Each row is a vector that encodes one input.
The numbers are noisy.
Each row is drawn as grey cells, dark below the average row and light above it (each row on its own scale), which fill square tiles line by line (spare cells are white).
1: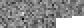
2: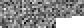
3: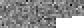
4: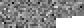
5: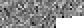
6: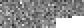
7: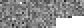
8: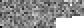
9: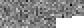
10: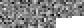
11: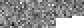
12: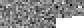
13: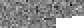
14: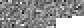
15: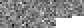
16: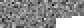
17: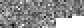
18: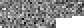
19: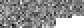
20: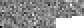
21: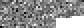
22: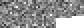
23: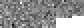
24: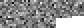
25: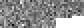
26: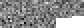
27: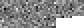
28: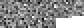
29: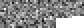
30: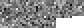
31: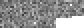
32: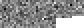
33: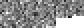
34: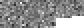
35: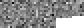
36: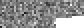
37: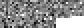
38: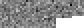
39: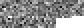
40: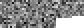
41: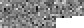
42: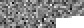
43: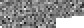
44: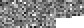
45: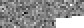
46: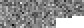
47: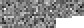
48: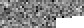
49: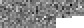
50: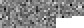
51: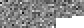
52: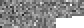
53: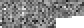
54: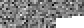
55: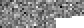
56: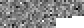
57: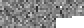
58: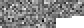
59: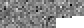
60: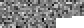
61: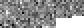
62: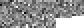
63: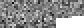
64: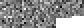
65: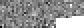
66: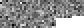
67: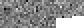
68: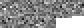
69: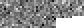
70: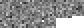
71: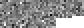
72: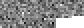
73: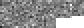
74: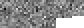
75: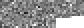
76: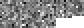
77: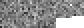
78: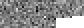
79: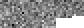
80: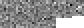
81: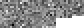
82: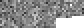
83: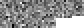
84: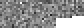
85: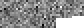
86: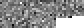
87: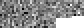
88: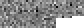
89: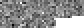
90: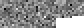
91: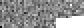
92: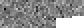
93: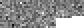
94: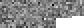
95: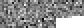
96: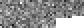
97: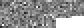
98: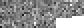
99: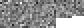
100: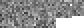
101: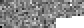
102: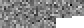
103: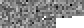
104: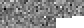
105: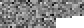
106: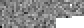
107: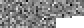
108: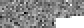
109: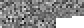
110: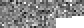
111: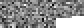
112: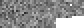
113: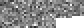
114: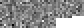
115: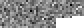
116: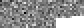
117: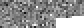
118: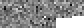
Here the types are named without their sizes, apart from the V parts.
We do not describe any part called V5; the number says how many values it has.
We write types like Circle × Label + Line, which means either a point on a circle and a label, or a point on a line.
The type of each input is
Label × (Tree + V5).
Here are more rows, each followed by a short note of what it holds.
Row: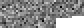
a label and a value of V5
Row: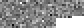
a label and a node of a tree
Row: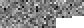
a label and a node of a tree
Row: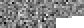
a label and a node of a tree
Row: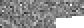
a label and a node of a tree
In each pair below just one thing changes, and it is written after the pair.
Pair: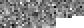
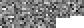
the label
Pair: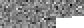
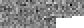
the value of V5
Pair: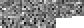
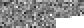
the label
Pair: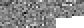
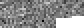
the label
